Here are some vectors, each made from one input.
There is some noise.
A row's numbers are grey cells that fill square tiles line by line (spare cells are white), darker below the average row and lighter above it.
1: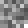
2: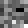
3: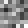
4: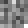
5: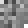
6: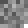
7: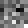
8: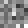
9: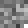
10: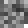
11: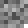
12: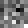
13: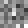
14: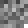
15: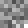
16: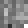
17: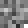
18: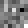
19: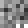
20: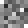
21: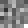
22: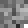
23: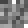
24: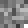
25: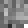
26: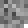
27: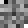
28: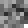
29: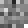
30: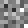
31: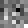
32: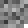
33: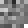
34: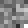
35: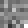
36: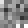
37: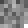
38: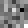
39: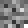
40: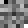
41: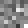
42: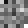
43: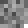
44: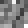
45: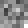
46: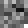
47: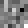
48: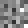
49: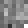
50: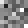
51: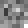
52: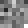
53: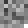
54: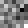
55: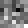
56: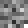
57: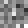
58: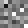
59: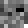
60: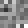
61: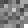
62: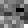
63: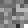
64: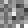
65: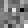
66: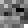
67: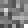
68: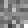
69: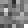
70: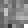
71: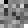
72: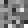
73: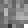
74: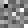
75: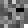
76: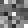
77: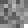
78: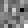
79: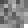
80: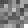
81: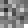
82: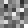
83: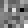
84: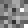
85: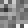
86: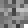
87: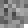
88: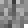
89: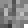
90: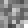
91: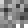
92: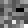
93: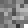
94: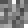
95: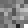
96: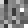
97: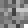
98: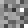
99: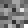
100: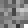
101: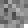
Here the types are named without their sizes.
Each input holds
a point on a line, together with either a point on a line, or four true/false values.
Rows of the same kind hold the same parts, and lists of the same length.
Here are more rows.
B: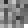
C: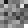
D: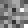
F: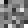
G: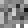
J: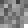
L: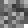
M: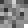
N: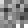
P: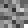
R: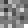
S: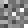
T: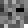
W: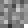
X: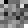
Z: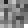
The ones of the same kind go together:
B, C, D, F, G, J, M, N, P, R, S, W, X, Z
L, T

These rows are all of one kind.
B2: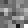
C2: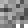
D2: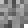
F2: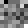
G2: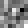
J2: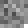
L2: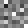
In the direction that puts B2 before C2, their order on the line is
G2, L2, B2, J2, C2, D2, F2.
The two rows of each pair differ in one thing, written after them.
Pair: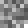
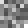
the place on the line
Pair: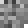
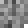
the place on the line
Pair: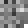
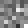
the place on the line
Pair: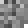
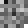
one of the four true/false values
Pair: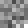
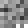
one of the four true/false values
